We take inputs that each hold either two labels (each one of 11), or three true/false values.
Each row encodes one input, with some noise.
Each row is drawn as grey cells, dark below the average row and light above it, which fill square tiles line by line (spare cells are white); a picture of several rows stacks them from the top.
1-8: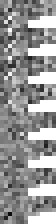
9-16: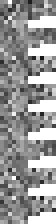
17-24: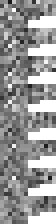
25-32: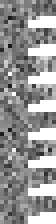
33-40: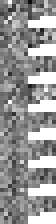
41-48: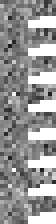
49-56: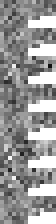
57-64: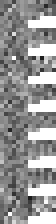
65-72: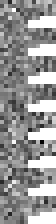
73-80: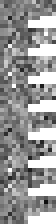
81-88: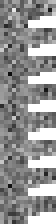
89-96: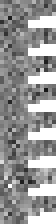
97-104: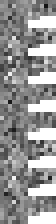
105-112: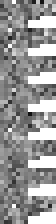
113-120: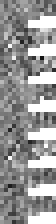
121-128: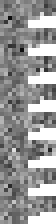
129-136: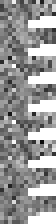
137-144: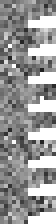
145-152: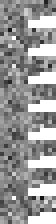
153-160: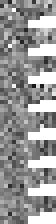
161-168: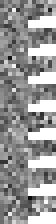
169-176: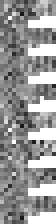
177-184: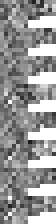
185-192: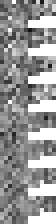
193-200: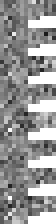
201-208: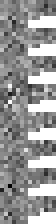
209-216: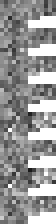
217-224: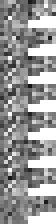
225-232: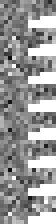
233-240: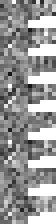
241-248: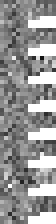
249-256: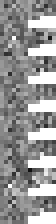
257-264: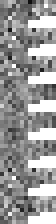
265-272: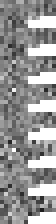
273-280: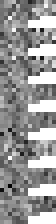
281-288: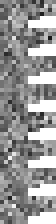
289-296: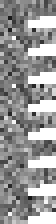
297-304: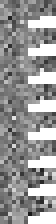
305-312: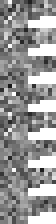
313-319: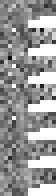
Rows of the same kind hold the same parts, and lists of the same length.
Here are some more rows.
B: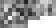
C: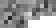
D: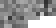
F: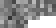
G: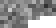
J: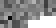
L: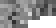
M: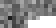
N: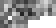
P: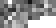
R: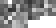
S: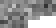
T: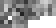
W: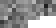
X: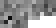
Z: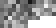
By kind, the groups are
B, N, P, R, T, Z
C, D, F, G, J, L, M, S, W, X

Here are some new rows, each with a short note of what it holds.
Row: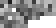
three true/false values
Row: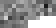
two labels (each one of 11)
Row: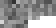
two labels (each one of 11)
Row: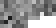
two labels (each one of 11)
